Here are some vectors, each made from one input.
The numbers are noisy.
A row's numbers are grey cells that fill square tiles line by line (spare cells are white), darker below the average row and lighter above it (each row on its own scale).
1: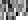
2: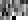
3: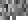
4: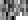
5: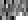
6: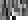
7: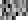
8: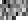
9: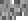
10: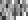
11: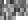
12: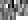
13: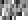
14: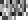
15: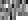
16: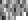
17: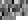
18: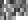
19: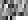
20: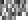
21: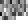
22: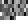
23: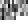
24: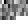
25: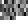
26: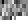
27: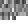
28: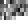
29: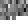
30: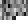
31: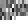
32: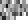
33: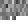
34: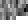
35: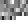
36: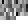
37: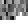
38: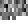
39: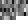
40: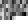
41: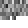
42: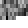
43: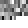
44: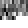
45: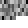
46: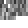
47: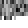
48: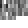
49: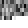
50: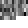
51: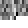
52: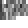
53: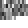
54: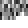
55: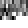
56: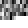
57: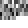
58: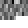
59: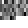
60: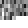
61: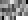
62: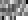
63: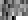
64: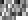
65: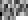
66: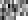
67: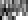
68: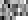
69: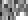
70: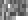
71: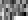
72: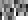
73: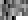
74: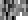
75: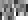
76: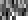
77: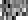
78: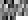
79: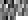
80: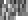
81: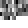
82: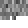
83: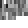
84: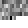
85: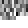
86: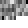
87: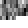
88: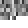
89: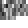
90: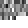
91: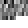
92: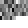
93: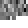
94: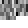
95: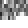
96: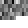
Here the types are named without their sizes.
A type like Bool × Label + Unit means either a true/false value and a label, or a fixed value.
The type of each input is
(Bool × Bool × Bool + Line) × Line.
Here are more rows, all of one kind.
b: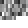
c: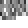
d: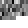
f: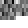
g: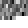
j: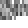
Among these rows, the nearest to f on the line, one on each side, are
d and g.
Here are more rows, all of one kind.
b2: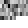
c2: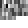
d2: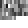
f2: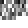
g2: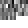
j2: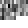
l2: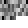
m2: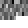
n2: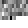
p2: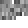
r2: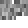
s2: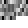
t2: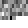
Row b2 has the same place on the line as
n2 and t2.
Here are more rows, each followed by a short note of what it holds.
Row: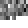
a point on each of two lines
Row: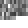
a point on a line and three true/false values
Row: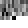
a point on each of two lines
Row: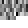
a point on each of two lines
